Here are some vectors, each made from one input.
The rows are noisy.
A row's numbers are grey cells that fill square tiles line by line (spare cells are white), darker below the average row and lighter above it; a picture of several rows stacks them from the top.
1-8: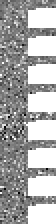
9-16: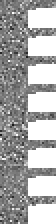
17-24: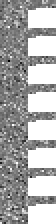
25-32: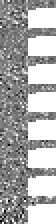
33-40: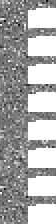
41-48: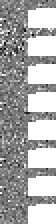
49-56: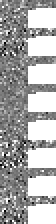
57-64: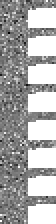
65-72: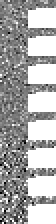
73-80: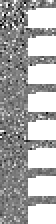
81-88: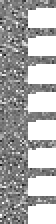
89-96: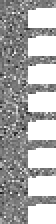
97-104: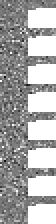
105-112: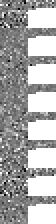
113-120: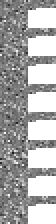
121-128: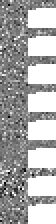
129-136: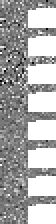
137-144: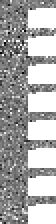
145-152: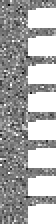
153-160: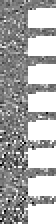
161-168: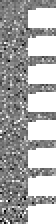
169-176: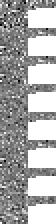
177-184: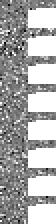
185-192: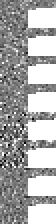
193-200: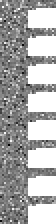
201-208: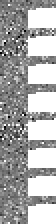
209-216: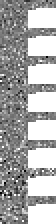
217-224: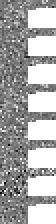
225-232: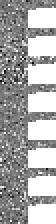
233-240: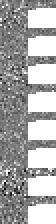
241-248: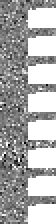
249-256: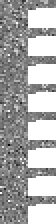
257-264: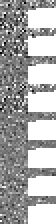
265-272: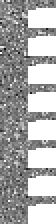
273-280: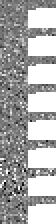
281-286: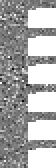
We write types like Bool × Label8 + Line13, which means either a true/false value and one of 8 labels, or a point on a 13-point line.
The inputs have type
Bool × Tree17.
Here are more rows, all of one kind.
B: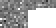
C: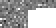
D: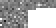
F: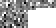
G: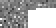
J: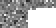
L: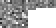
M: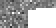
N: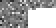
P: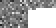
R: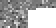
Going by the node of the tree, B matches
C, D, F and G.
